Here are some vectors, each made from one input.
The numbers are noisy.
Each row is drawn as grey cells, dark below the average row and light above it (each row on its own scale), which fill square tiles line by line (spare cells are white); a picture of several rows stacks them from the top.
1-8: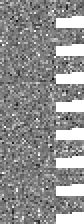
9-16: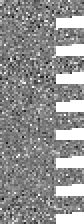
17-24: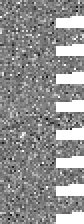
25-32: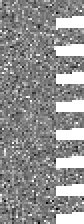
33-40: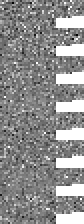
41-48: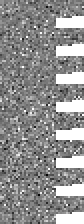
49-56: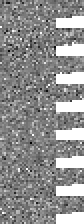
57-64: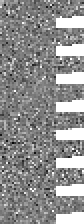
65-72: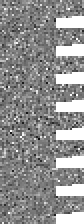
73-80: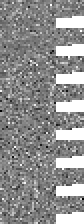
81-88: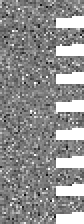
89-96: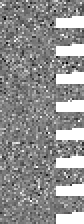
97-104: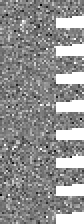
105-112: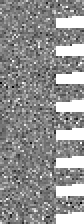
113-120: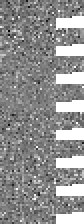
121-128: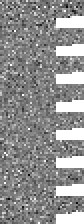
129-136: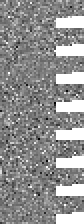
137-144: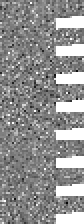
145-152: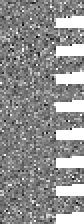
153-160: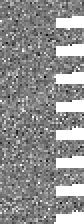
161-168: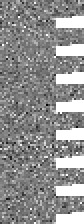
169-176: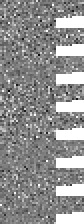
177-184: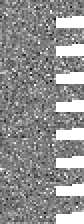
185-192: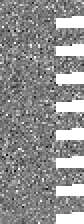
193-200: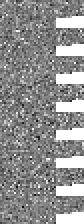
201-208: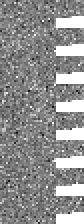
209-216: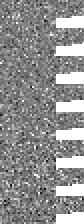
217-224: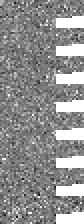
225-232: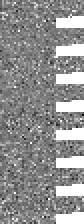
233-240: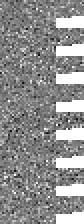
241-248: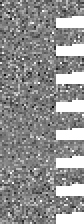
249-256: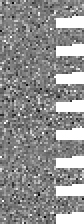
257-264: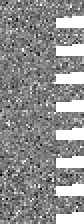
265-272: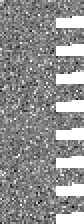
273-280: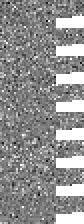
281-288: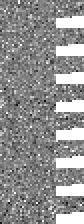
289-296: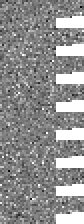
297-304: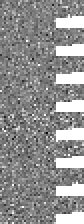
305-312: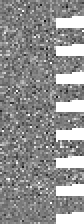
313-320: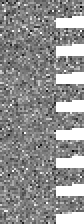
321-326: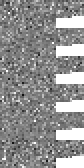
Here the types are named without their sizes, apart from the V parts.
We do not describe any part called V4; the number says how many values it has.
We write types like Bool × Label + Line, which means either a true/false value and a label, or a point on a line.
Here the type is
(Bool × Bool × Bool × Bool × (Circle + Line) + V4) × Tree.
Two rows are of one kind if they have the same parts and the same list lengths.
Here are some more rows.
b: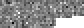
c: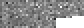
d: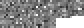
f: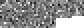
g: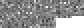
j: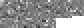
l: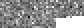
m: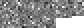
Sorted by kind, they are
b, d, f, l, m
c, g
j

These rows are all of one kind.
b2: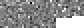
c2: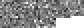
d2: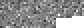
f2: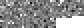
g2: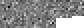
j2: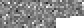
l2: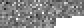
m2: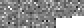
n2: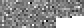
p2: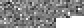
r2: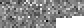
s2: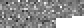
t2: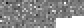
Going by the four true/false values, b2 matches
r2 and s2.
